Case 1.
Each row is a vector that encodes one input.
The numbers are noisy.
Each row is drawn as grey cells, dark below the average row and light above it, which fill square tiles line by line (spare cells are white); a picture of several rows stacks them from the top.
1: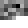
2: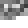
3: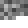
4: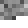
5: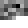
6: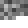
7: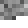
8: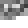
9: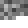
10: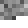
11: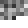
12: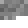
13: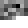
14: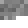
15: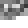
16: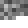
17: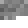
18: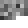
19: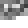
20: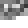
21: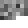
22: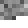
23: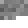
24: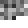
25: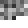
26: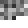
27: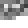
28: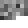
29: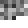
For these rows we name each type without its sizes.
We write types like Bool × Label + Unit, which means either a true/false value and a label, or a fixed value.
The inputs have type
Tree.
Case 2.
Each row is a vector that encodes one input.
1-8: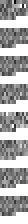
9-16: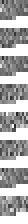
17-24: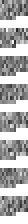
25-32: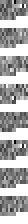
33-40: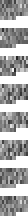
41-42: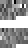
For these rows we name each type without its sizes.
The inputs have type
Line.
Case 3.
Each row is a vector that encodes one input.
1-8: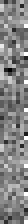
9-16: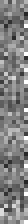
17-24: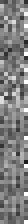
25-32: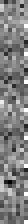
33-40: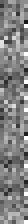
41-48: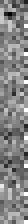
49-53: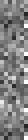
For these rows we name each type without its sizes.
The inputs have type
Tree.
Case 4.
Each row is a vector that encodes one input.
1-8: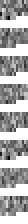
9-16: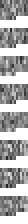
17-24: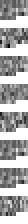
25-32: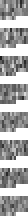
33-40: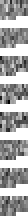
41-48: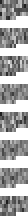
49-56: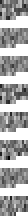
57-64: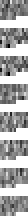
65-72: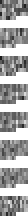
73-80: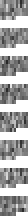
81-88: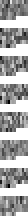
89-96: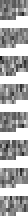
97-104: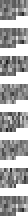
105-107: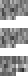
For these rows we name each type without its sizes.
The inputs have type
Line.
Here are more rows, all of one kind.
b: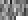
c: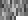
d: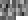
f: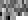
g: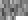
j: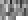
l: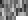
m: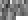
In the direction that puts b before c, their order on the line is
d, m, g, j, b, c, l, f.
